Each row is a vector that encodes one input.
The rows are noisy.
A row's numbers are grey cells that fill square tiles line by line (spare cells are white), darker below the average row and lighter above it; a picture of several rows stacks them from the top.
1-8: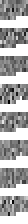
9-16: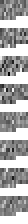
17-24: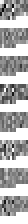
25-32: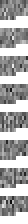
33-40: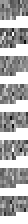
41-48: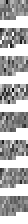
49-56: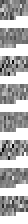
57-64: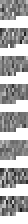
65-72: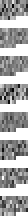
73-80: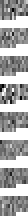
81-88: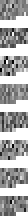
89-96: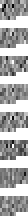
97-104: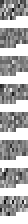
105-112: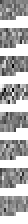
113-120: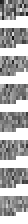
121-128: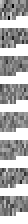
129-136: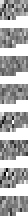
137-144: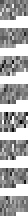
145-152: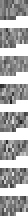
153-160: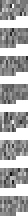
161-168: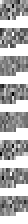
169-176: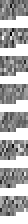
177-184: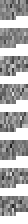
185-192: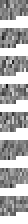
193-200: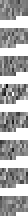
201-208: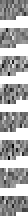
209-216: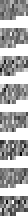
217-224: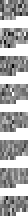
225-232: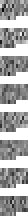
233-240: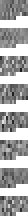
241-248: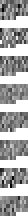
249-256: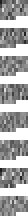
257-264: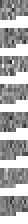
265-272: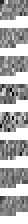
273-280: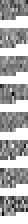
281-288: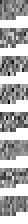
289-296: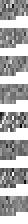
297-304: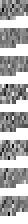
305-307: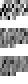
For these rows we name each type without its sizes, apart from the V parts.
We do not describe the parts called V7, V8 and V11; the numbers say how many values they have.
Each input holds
a label, a value of V7 and a value of V8, together with either a point on a line and a true/false value, or a value of V11.
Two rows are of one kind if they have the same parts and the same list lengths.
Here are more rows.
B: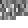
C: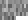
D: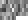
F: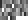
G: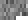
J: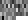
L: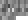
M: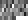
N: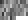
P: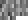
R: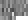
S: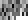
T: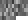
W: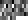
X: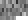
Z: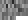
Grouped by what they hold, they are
B, C, D, F, L, N, P, R, X
G, J, M, S, T, W, Z

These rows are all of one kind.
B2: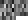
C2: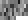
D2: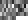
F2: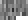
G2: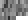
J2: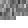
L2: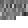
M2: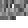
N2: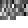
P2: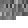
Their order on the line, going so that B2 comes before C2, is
M2, G2, D2, P2, B2, F2, N2, L2, J2, C2.
